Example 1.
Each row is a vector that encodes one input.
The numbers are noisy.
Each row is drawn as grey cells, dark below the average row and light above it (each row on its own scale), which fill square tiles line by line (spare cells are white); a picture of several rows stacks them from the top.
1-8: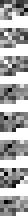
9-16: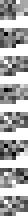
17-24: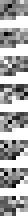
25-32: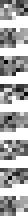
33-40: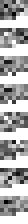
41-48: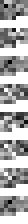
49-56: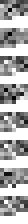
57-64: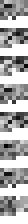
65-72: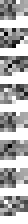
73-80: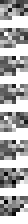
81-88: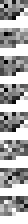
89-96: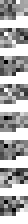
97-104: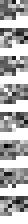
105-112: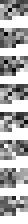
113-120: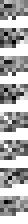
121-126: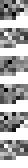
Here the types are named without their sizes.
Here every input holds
either a point on a circle, or a point on a line.
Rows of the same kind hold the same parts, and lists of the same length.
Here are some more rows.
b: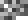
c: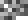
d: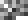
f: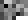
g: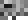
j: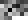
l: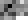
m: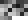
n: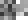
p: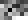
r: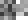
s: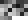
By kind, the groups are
b, c, d, j, m, p, s
f, g, l, n, r

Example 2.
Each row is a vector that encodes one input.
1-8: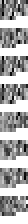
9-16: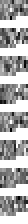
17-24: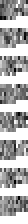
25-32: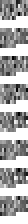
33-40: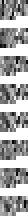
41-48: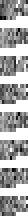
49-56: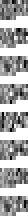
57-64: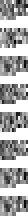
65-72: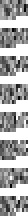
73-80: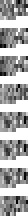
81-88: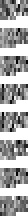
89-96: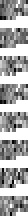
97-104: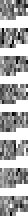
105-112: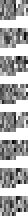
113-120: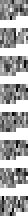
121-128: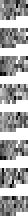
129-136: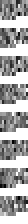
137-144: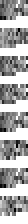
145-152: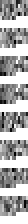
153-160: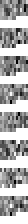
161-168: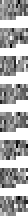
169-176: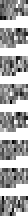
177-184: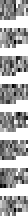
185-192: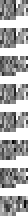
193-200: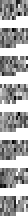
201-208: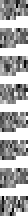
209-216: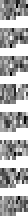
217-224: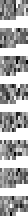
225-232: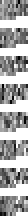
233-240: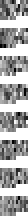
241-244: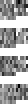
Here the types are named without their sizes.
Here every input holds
a label and a true/false value.
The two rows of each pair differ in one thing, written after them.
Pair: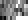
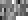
the true/false value
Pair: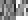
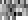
the true/false value
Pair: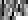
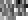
the true/false value
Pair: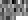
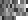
the label
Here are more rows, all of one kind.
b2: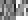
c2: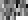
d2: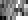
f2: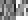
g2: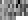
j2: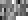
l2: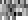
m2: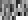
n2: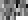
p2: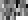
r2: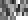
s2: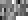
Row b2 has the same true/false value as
d2, f2 and r2.
